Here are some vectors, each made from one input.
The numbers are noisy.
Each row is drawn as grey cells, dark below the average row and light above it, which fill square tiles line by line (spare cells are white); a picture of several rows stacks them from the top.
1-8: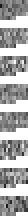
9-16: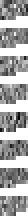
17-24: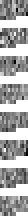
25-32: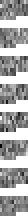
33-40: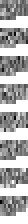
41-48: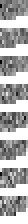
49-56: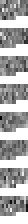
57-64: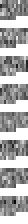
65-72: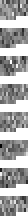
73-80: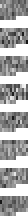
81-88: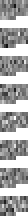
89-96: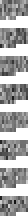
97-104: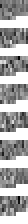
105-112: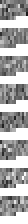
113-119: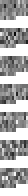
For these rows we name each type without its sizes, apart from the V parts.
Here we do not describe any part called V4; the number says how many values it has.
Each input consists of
a point on a line, together with either a label and a true/false value, or a list of values of V4.
